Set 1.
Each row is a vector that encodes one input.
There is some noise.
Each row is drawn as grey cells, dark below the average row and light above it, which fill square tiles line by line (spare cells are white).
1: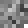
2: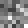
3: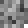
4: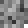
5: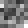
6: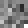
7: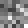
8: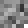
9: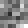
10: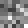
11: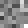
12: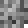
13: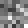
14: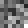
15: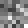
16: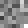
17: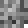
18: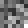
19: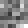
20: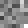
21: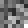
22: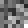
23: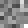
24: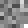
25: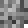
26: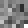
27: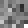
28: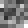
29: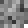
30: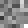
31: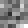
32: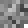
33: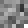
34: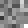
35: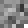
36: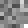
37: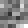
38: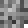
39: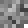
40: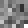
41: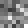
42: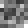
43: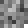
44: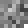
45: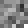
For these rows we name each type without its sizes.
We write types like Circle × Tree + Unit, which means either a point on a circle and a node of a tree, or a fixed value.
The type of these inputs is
Circle + Line.
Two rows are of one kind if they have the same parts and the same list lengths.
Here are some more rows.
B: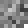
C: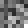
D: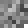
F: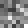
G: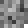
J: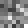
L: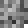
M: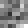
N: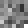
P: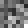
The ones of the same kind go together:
B, D, G, L, N
C, F, J, M, P

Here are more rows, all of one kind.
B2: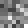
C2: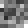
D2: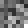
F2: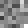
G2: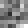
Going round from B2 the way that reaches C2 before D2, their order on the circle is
B2, F2, G2, C2, D2.
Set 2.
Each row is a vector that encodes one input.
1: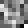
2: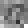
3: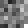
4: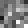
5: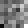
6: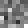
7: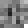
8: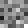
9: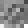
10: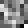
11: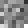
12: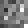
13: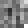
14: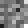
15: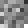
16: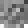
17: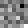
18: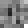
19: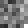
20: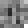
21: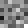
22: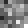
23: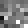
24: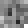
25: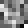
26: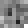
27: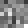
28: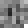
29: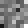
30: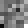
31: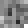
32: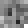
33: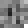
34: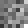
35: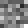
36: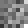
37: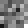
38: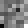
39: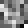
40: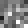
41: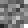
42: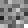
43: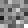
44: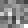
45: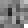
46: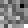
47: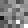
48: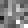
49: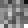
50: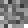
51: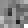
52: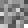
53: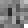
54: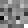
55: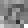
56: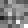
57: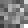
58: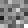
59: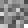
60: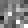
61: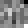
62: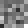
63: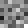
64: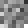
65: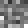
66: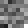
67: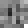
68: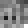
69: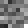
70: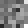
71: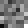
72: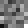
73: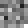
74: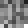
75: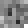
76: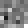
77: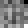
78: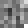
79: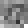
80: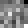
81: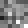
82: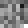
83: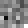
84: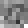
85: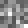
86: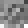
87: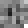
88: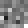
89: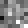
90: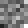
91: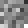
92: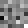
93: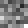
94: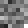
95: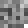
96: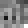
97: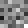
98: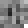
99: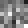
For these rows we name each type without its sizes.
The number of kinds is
3.
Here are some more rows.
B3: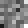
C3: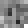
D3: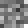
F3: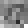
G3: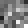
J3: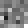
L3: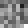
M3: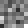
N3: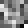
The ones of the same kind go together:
B3, D3, G3, J3, L3, M3
C3, F3
N3

